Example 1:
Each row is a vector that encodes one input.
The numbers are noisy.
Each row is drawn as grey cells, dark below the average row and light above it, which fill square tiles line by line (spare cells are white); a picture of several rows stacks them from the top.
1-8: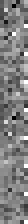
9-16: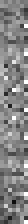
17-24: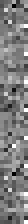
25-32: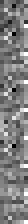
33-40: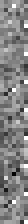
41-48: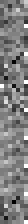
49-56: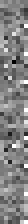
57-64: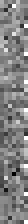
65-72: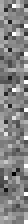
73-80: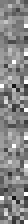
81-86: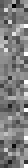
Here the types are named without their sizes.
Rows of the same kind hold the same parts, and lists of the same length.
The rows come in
2 kinds.
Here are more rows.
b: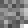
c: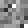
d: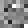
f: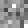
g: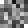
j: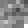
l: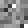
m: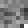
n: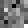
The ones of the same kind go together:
b, c, d, f, j, l, m, n
g

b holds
four true/false values.
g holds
a fixed value.
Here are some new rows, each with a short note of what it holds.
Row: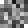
a fixed value
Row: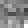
four true/false values
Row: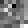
four true/false values
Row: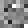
four true/false values
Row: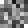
a fixed value
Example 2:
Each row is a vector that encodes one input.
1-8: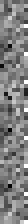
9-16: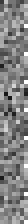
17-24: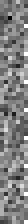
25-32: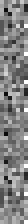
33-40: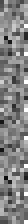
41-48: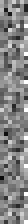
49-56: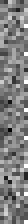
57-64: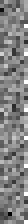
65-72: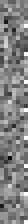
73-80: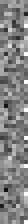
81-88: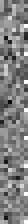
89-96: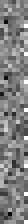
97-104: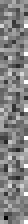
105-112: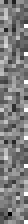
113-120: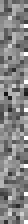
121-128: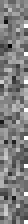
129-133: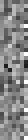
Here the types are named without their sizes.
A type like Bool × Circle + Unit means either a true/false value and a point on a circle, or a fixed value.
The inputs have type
Label.
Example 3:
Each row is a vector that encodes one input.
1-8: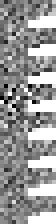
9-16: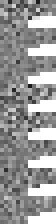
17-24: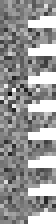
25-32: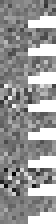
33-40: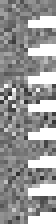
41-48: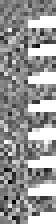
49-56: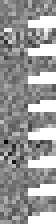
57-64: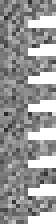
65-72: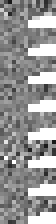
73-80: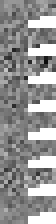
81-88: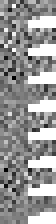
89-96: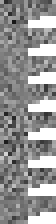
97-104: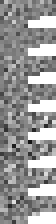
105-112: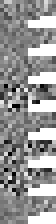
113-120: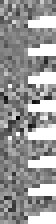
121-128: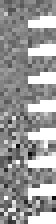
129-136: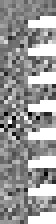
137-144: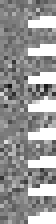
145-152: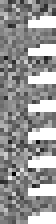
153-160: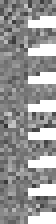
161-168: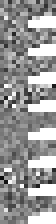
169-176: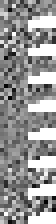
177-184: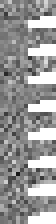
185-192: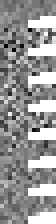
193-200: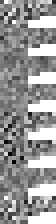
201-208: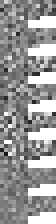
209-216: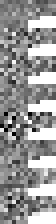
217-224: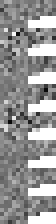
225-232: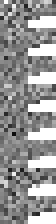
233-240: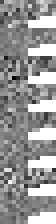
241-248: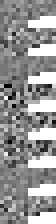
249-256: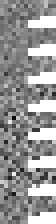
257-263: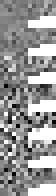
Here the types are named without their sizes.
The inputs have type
Tree.
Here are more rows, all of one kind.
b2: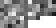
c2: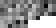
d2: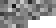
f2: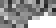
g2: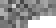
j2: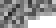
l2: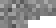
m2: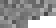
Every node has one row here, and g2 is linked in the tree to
c2, l2 and m2.
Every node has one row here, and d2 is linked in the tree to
c2 and f2.
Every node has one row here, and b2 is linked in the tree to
m2.
